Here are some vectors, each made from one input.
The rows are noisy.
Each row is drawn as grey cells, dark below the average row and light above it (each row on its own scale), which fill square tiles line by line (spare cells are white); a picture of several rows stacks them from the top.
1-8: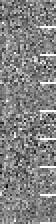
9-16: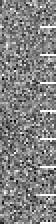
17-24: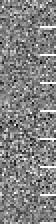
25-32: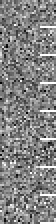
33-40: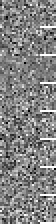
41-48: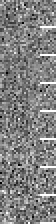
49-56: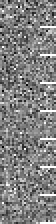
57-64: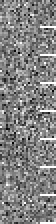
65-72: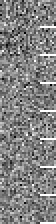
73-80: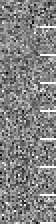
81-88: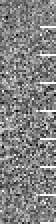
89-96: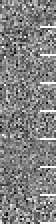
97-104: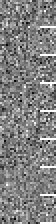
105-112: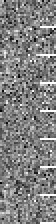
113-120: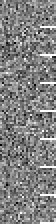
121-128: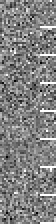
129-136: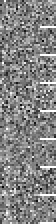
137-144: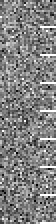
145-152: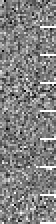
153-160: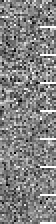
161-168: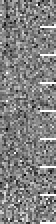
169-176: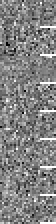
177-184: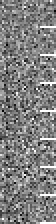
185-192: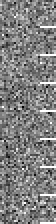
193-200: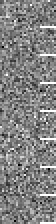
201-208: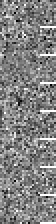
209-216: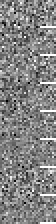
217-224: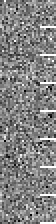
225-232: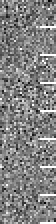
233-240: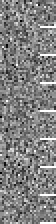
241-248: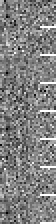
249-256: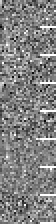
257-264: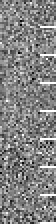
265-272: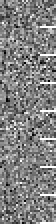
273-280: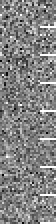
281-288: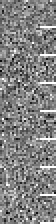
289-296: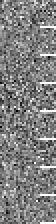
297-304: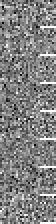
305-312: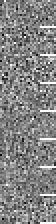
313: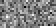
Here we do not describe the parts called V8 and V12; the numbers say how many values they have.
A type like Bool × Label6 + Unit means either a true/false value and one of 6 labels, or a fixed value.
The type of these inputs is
(Bool × Circle5 + V8) × V12 + Tree10 + Unit.
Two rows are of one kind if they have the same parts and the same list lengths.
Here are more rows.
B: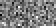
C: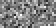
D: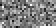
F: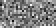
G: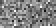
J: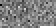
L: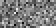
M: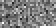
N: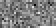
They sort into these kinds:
B, D, F, J
C, L, N
G
M

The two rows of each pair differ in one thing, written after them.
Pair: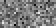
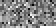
the place on the 5-point circle
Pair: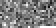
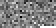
the place on the 5-point circle
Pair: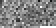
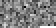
the value of V12
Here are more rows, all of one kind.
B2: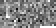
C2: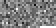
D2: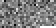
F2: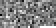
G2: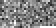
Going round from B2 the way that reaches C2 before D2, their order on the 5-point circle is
B2, C2, F2, D2, G2.
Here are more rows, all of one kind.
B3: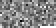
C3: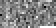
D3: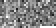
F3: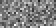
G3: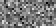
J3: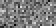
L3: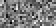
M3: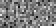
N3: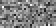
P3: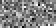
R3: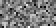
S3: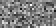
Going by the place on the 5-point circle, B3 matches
D3 and M3.
